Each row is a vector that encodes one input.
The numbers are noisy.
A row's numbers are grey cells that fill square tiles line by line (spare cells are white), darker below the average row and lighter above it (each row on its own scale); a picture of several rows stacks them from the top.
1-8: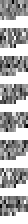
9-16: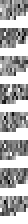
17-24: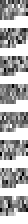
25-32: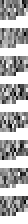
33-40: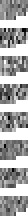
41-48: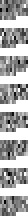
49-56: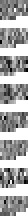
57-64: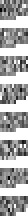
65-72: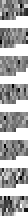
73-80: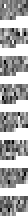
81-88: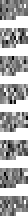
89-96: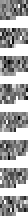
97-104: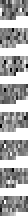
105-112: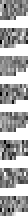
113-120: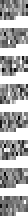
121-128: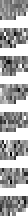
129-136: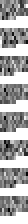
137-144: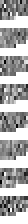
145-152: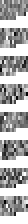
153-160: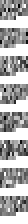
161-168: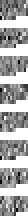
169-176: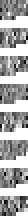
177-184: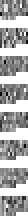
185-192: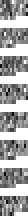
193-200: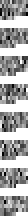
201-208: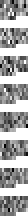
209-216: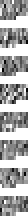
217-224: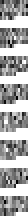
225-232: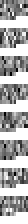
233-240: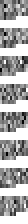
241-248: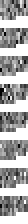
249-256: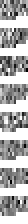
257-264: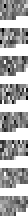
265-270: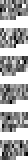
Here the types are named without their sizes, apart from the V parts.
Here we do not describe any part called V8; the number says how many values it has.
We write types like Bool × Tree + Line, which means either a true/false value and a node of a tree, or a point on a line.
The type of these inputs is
(Bool × Bool × Bool × Bool + V8) × Label.
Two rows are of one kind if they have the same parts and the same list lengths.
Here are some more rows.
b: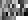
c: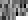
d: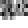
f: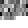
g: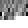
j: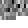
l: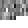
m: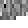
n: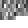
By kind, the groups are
b, c, m
d, f, g, j, l, n

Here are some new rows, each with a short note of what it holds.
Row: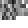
a label and a value of V8
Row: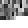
a label and a value of V8
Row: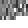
a label and four true/false values
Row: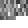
a label and a value of V8
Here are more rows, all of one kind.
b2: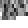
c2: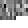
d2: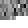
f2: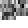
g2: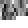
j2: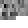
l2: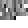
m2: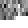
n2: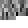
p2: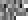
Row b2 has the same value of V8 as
d2 and f2.
